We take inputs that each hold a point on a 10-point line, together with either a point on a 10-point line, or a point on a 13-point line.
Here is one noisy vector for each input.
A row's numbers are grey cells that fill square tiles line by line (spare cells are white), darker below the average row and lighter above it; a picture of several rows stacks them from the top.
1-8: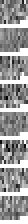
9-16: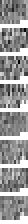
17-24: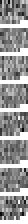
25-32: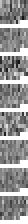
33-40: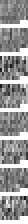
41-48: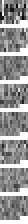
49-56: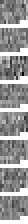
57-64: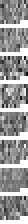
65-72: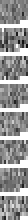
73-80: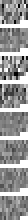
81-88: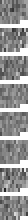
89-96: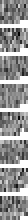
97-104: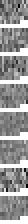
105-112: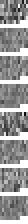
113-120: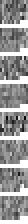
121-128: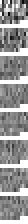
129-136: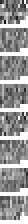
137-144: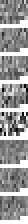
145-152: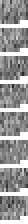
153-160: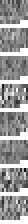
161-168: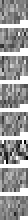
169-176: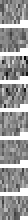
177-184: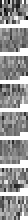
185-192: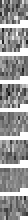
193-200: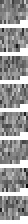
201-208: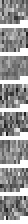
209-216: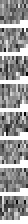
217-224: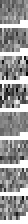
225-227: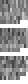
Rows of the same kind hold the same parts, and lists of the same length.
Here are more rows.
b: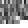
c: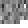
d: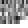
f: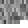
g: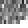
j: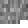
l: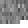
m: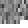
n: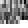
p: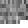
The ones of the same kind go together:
b, c, d, j, l, p
f, g, m, n

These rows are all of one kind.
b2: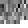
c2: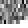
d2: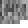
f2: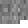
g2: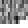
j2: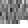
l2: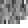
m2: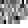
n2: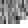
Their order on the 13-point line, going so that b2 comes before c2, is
d2, g2, f2, b2, n2, c2, l2, j2, m2.
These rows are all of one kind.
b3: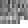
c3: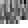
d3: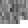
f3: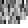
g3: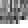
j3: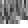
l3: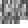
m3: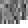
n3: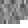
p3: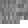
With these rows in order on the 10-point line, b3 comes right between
m3 and p3.
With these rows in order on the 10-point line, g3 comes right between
c3 and l3.
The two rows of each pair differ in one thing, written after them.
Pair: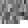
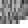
the place on the 10-point line
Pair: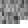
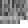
the place on the 13-point line
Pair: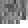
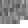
the place on the 10-point line
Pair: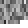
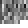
the place on the 13-point line
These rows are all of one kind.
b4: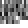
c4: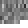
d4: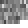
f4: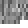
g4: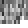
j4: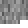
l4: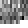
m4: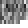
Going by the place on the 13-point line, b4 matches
l4 and m4.
